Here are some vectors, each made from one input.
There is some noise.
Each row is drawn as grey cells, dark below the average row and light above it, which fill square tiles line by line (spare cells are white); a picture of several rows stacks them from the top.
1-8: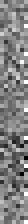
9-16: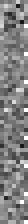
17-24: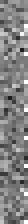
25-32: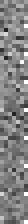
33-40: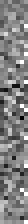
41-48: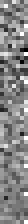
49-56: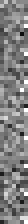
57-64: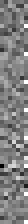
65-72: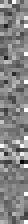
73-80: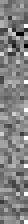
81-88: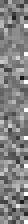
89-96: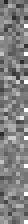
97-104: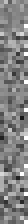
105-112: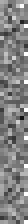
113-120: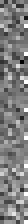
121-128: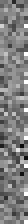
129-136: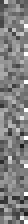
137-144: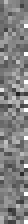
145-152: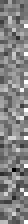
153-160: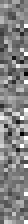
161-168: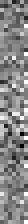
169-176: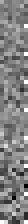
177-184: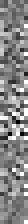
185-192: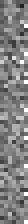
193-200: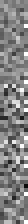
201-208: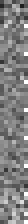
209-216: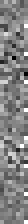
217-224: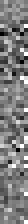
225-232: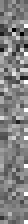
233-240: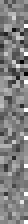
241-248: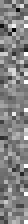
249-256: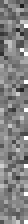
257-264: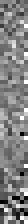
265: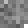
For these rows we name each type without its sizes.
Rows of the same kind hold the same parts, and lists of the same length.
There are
2 kinds of row.
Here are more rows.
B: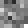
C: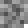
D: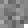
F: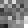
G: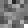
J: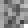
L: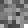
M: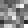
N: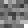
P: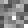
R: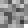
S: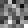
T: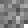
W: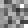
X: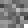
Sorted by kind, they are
B, C, D, J, N, R, T, W, X
F, G, L, M, P, S

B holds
a label and a true/false value.
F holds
a point on a line and a true/false value.
